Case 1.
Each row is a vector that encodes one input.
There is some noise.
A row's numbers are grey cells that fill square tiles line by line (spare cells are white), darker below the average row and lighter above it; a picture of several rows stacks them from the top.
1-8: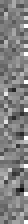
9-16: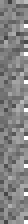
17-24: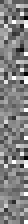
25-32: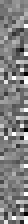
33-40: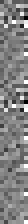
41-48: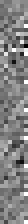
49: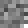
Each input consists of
either a fixed value, or a point on each of two 4-point lines and a true/false value.
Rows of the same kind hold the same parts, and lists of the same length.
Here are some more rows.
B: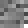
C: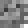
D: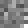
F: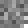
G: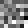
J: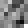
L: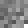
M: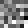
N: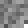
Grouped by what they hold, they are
B, C, D, F, J, L, N
G, M

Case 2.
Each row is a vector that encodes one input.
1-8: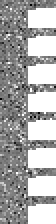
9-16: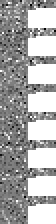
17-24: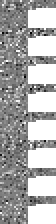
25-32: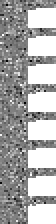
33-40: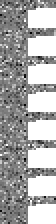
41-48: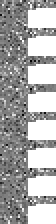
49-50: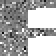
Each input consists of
a point on a 6-point circle and a point on a 5-point line.
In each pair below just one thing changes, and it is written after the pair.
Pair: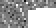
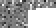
the place on the 6-point circle
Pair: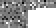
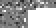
the place on the 6-point circle
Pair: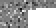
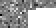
the place on the 5-point line
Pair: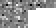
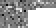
the place on the 5-point line
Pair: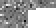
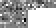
the place on the 5-point line
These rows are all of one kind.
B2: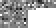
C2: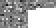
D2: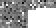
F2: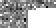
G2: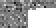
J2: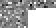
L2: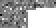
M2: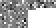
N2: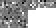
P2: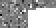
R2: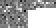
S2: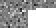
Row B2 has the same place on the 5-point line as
F2 and M2.
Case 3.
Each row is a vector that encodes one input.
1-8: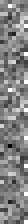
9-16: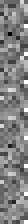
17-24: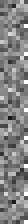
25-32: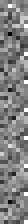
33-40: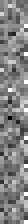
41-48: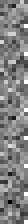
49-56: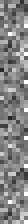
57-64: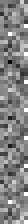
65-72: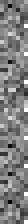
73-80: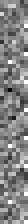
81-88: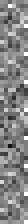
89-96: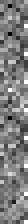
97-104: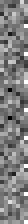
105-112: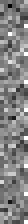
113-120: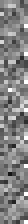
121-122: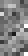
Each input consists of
a point on a 4-point line and a true/false value.
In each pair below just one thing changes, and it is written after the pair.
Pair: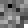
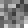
the true/false value
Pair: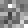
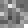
the place on the 4-point line
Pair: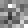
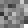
the true/false value
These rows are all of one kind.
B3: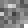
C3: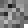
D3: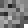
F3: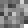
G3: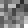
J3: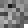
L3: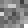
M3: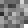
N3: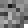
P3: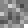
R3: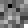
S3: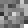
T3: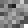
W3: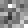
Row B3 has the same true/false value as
G3, L3, P3 and W3.
